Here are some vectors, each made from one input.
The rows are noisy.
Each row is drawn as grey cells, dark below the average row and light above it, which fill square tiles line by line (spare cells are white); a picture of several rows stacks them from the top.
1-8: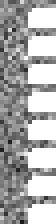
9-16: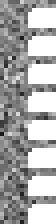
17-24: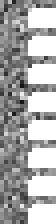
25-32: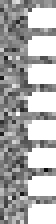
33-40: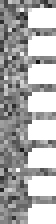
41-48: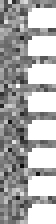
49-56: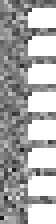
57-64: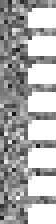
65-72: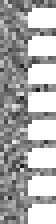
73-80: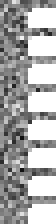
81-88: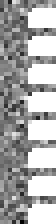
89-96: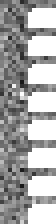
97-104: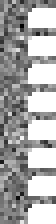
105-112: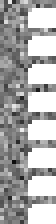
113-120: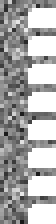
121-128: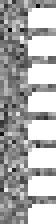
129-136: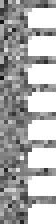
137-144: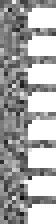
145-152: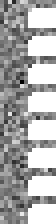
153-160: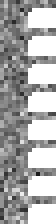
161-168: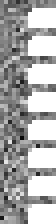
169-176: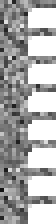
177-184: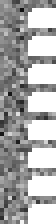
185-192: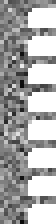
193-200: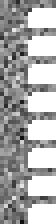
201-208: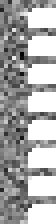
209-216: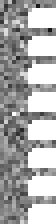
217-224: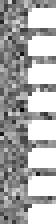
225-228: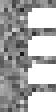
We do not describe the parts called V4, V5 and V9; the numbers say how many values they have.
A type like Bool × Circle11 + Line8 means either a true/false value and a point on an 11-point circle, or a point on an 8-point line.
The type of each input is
(Bool × V5 + V4 × V9) × (Tree7 × Tree7 × Tree7 + Unit).
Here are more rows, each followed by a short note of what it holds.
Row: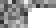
a value of V4 and a value of V9
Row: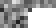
a node of each of three 7-node trees, a true/false value and a value of V5
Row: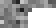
a node of each of three 7-node trees, a value of V4 and a value of V9
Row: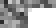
a true/false value and a value of V5
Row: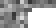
a node of each of three 7-node trees, a value of V4 and a value of V9
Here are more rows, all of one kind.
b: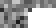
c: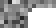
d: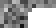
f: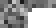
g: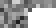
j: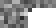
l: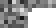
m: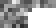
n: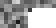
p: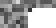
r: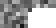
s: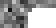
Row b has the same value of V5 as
c, g, n and p.
